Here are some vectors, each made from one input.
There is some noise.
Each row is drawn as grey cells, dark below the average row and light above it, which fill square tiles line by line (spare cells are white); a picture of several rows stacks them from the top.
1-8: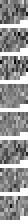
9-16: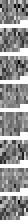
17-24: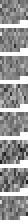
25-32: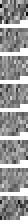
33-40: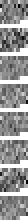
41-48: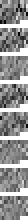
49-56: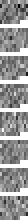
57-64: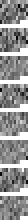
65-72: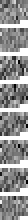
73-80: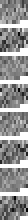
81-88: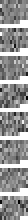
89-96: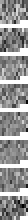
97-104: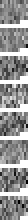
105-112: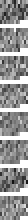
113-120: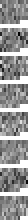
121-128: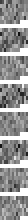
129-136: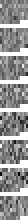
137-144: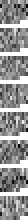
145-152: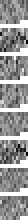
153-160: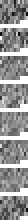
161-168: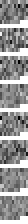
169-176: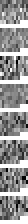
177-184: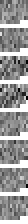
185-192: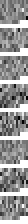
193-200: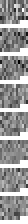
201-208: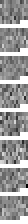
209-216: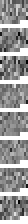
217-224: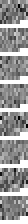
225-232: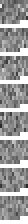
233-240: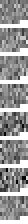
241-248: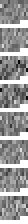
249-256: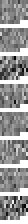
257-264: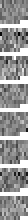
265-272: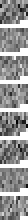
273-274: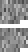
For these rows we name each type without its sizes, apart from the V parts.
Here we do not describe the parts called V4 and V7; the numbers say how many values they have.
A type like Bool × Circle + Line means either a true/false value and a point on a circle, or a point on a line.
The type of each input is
(Bool × Bool × Bool + Unit) × V4 × V7 + List(Circle).
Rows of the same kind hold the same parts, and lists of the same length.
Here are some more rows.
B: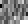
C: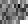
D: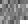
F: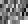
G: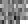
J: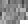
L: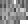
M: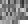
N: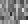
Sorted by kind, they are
B
C
D, J, M
F
G, L, N

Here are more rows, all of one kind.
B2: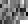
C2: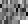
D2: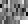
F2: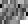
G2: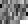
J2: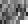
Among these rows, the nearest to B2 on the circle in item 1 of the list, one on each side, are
D2 and G2.
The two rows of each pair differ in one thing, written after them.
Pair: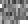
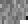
the value of V4
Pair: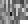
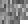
the value of V7
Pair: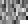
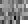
one of the three true/false values
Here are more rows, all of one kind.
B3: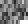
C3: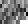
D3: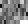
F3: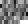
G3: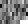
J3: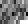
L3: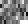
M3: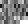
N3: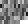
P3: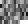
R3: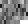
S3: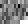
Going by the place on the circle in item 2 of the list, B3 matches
L3, M3 and P3.
